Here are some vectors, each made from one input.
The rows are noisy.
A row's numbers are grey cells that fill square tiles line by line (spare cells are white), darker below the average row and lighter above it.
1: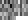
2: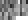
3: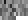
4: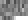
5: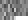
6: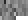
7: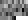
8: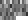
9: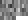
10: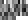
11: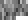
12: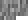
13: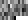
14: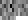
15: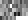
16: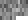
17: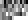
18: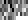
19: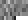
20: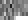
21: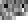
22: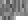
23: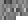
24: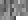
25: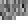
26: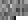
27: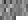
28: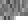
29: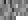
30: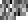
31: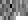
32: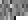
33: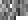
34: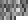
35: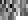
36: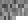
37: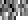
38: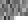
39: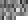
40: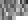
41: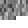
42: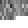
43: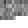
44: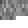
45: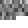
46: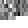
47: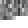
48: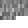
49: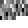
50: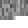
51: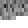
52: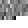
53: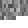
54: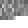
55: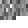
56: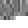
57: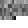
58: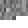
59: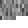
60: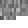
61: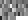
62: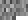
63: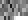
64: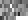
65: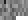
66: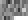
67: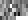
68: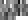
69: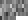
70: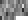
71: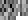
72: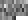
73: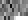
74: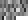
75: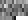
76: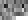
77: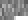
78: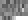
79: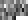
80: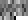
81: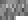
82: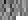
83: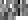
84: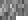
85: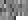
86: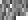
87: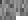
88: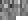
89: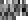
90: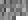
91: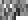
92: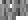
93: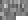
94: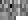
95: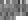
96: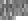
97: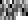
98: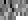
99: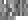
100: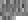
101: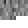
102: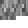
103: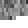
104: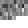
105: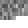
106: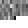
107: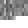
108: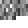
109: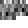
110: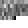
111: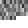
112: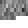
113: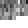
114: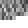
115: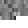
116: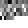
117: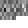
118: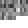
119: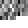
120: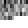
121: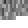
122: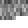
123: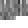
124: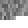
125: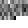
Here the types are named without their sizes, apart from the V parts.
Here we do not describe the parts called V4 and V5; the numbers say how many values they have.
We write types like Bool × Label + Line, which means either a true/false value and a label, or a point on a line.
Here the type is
Bool × (Line + V5) + V4.
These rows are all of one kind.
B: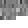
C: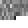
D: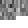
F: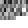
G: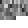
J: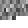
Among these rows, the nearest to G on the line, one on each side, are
C and F.
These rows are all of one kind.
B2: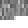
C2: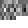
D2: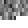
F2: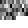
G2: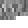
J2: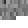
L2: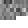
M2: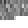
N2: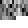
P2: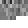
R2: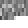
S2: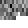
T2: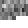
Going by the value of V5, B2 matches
G2, R2 and T2.
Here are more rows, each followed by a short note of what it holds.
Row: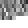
a true/false value and a value of V5
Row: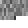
a point on a line and a true/false value
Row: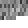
a point on a line and a true/false value
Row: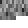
a true/false value and a value of V5
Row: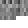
a true/false value and a value of V5
